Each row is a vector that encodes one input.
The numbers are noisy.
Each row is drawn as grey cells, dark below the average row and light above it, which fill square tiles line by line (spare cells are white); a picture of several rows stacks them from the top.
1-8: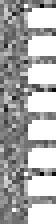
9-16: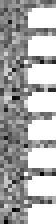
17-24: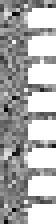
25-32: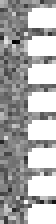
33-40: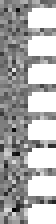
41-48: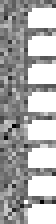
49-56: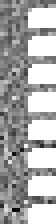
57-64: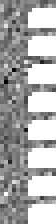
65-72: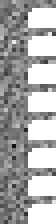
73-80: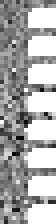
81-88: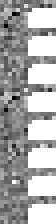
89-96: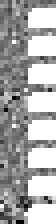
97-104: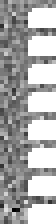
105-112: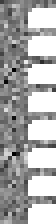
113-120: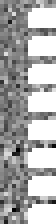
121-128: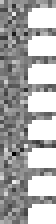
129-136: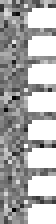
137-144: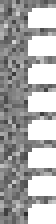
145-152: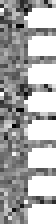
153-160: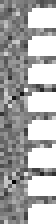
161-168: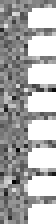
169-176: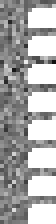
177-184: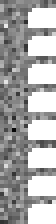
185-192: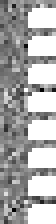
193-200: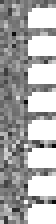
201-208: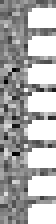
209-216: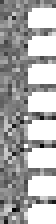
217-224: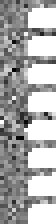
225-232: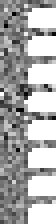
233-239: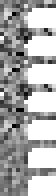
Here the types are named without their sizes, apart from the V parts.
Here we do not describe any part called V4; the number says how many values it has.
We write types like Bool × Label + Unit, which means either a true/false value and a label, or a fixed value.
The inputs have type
List((Circle + V4) × Line).
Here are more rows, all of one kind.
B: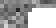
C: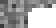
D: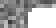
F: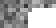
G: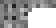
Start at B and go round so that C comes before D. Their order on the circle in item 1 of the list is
B, F, G, C, D.
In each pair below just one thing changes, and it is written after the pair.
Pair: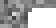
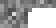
the place on the circle in item 2 of the list
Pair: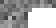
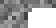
the value of V4 in item 1 of the list
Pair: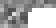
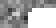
the value of V4 in item 1 of the list
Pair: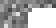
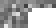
the place on the circle in item 2 of the list
